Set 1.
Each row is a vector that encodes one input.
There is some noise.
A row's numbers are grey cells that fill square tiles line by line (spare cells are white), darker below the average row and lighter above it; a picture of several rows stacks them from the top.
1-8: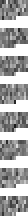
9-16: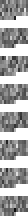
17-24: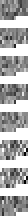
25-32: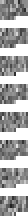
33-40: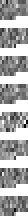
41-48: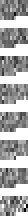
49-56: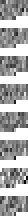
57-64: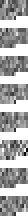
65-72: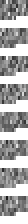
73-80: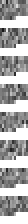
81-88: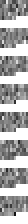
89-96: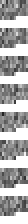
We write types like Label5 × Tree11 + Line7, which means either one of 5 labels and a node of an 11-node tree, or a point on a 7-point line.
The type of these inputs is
Bool × Label7 + Line7 × Line8 + Unit.
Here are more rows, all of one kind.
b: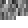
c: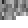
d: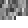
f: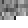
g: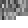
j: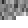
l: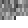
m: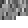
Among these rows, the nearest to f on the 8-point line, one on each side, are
d and l.
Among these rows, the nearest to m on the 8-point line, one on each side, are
b and g.
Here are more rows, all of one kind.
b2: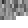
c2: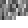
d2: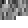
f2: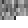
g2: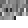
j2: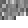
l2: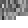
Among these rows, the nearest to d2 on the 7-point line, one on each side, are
c2 and l2.
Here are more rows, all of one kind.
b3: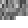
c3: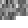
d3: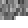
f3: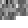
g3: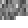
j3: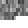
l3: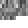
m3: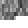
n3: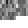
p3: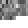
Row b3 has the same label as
l3 and m3.
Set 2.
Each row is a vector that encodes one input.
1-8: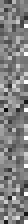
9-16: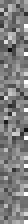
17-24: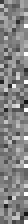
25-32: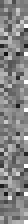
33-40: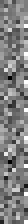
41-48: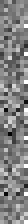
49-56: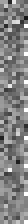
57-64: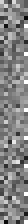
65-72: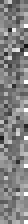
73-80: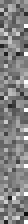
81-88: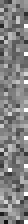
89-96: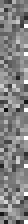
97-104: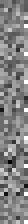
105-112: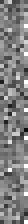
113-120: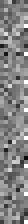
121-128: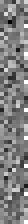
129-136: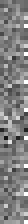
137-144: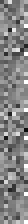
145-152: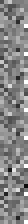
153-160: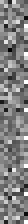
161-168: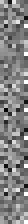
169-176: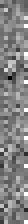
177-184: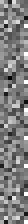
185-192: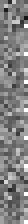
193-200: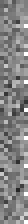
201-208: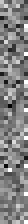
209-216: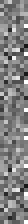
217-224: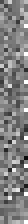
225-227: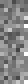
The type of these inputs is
Bool × Label10 + Line10.
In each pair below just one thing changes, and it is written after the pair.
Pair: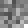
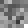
the true/false value
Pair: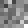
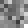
the true/false value
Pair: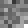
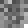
the true/false value
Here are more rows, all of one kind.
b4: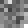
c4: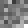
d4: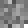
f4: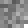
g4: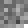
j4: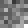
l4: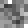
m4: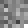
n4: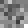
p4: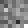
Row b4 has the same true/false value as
l4 and n4.
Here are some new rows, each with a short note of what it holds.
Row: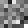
a point on a 10-point line
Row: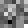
a point on a 10-point line
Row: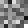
a point on a 10-point line
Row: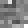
one of 10 labels and a true/false value
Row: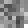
one of 10 labels and a true/false value
